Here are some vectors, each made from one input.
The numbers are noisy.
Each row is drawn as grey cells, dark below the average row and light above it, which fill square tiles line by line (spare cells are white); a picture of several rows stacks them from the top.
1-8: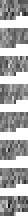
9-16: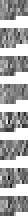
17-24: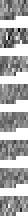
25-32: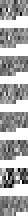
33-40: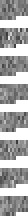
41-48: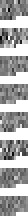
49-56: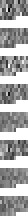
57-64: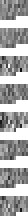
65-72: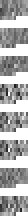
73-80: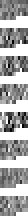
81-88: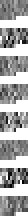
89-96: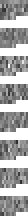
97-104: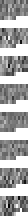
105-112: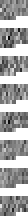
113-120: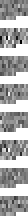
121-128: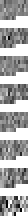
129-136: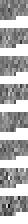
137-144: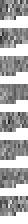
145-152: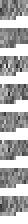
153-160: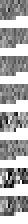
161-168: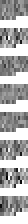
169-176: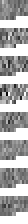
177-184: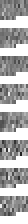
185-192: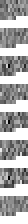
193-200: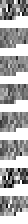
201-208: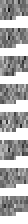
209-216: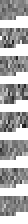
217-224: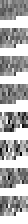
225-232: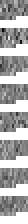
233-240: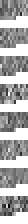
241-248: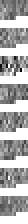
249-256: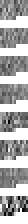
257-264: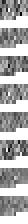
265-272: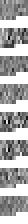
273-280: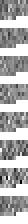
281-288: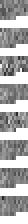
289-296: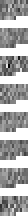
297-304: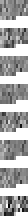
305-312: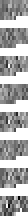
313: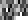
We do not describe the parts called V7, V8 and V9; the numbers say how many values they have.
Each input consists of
either a node of a 10-node tree and a value of V9, or a node of an 11-node tree and a true/false value, or a value of V7 and a value of V8.
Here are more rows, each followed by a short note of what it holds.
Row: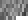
a node of an 11-node tree and a true/false value
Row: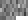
a node of an 11-node tree and a true/false value
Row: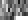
a value of V7 and a value of V8
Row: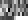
a value of V7 and a value of V8
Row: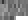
a value of V7 and a value of V8
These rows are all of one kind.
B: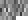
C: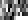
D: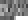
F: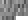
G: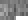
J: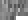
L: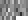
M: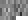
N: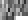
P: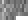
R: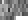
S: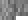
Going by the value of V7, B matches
C, J, M and S.
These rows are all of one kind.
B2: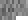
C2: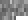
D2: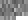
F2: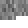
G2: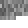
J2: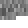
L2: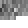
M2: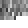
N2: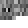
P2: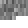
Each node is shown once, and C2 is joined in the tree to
B2, F2 and M2.
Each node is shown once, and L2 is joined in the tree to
G2, J2 and P2.
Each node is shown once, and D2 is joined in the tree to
G2.
